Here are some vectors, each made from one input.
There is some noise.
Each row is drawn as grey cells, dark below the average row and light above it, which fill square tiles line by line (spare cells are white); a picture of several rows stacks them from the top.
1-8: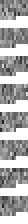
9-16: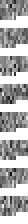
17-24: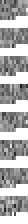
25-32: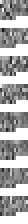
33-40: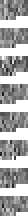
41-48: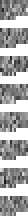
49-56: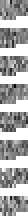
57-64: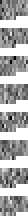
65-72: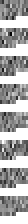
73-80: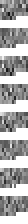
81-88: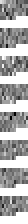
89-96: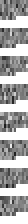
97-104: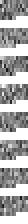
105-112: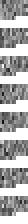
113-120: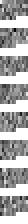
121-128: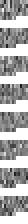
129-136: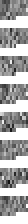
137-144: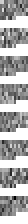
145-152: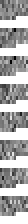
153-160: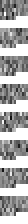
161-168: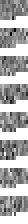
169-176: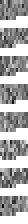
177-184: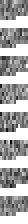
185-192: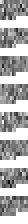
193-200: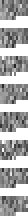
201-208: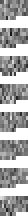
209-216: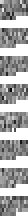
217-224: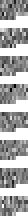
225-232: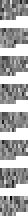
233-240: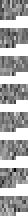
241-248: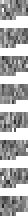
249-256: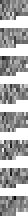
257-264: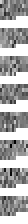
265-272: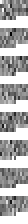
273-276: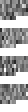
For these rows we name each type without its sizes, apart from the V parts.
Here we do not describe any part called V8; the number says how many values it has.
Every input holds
a value of V8, together with either four true/false values, or a list of points on a line.
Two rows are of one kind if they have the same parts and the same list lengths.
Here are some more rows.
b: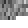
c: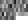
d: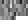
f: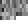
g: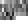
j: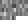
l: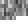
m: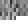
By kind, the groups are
b
c
d
f, j
g, l, m

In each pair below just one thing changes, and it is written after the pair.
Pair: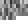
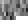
the value of V8
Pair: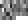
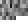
one of the four true/false values
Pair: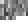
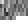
one of the four true/false values
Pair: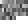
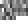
the value of V8
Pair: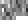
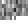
the value of V8
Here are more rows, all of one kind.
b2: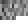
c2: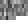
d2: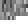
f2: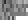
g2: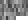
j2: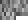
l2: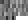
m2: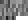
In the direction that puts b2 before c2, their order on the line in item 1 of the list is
b2, l2, m2, j2, d2, f2, g2, c2.
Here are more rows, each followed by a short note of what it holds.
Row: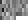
a value of V8, together with a list of two items
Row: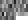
a value of V8, together with the empty list
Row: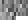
a value of V8, together with a list of one item
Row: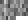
a value of V8, together with a list of one item
